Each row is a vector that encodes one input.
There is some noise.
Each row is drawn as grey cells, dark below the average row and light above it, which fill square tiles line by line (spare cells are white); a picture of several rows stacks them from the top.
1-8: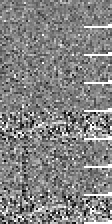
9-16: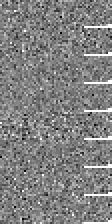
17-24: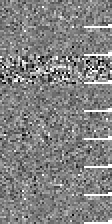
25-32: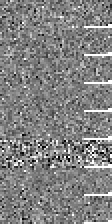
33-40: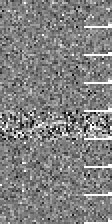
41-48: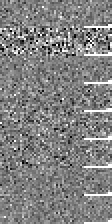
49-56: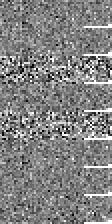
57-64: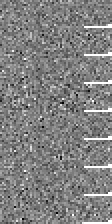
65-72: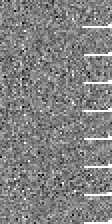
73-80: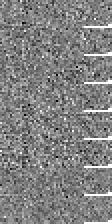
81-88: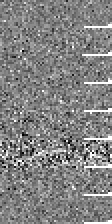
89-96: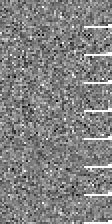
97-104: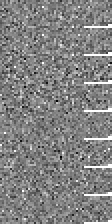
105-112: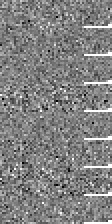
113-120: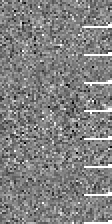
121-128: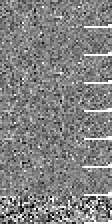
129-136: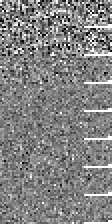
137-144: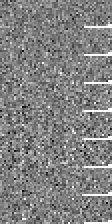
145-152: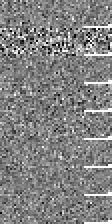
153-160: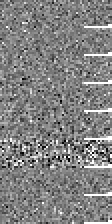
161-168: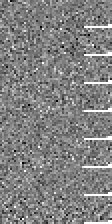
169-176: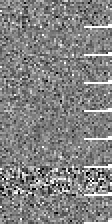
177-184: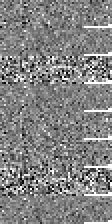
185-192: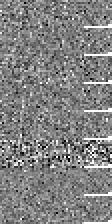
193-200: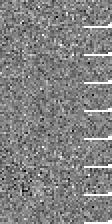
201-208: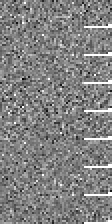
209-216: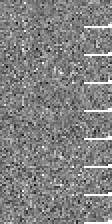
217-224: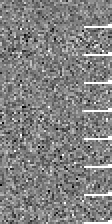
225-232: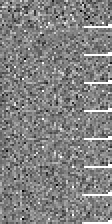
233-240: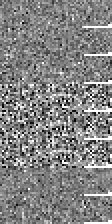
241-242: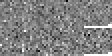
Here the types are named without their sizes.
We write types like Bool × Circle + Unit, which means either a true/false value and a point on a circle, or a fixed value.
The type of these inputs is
Label + (Line + List(Circle)) × Tree.
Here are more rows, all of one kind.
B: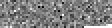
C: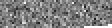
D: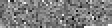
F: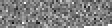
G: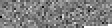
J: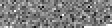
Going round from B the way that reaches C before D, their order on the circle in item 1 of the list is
B, C, F, G, D, J.
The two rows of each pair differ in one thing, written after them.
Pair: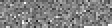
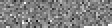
the place on the circle in item 2 of the list
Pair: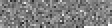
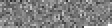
the place on the circle in item 1 of the list
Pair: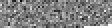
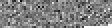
the place on the circle in item 2 of the list
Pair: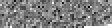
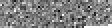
the place on the circle in item 1 of the list
